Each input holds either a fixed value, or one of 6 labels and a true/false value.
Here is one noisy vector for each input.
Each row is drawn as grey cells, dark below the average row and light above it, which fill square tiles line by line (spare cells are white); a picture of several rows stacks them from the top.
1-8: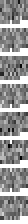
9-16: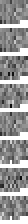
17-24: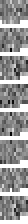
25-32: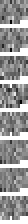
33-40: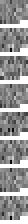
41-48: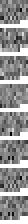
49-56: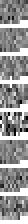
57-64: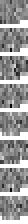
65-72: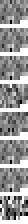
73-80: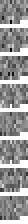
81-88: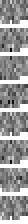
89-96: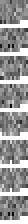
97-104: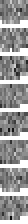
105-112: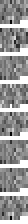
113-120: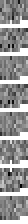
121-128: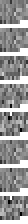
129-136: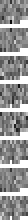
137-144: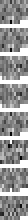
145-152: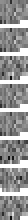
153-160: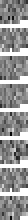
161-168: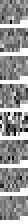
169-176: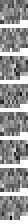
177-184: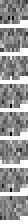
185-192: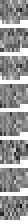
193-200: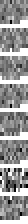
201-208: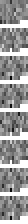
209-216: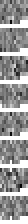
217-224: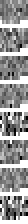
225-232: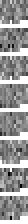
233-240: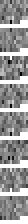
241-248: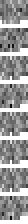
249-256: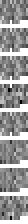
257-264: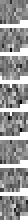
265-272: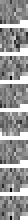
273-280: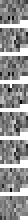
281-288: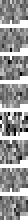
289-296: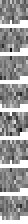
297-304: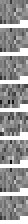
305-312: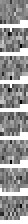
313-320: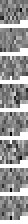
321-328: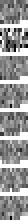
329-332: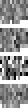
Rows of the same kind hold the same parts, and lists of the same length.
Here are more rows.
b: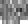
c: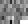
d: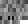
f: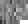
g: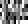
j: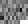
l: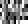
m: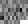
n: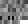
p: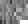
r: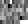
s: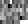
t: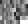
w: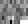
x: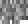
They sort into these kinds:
b, c, d, f, j, m, n, p, r, s, t, w, x
g, l

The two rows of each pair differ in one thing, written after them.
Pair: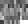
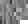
the label
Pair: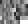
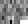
the label
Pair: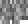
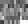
the label
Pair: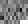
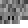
the true/false value
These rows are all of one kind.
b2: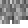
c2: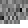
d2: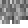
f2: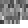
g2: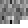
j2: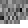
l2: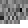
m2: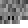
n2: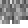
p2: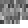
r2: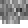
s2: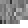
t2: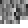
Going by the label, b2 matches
d2, n2 and r2.
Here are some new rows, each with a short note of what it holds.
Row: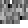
one of 6 labels and a true/false value
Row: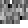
one of 6 labels and a true/false value
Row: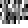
a fixed value
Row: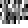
a fixed value
